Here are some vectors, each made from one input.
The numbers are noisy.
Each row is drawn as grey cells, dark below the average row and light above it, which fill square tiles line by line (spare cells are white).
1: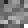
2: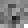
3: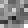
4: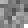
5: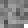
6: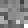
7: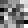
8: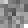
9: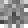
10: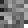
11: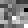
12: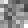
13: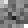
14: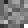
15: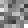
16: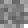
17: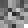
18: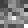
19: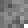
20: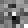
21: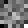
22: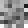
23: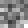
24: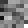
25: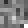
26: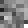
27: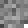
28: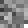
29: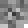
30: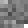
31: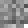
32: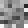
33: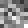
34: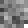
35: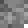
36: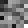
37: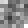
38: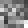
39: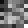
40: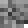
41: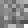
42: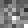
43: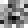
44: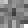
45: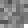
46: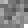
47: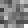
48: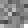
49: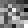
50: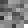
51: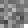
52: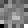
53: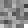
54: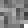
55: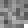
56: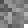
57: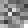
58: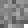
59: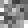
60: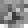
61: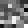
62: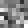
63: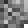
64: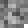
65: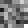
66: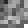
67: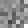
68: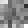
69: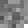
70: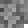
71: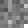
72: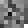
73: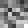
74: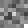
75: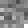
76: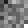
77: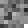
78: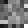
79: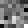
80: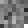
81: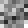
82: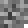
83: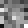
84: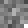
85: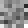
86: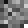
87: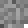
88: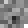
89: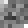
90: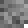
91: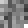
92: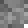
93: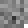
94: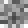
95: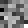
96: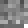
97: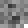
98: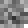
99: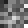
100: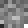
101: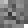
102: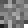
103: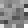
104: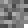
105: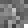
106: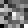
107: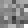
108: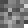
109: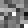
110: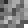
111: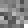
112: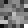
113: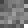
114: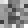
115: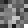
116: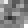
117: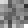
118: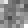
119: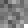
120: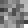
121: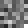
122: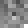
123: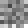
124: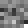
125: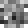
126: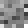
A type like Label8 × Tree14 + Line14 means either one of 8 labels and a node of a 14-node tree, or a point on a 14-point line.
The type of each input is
Tree9.
